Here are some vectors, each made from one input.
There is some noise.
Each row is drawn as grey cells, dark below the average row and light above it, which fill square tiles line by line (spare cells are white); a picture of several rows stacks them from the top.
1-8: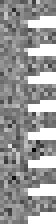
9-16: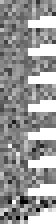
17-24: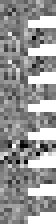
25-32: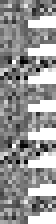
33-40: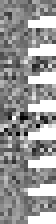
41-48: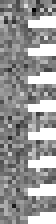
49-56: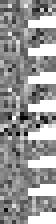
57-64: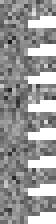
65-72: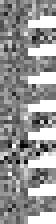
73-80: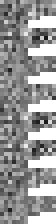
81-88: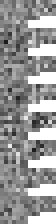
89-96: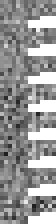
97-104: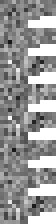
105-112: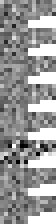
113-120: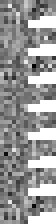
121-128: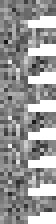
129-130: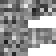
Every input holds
a list of up to three items, each a point on a 5-point line and a true/false value.
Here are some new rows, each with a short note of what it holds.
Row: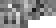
a list of one item
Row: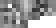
a list of one item
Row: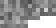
a list of three items
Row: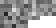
a list of two items
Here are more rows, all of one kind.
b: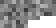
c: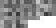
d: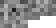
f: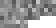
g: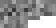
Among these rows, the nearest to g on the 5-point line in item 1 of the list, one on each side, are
d and f.
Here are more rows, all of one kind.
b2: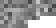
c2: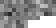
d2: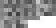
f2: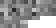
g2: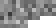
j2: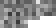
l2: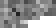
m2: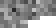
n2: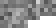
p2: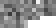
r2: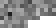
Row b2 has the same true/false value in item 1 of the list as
g2, n2 and r2.
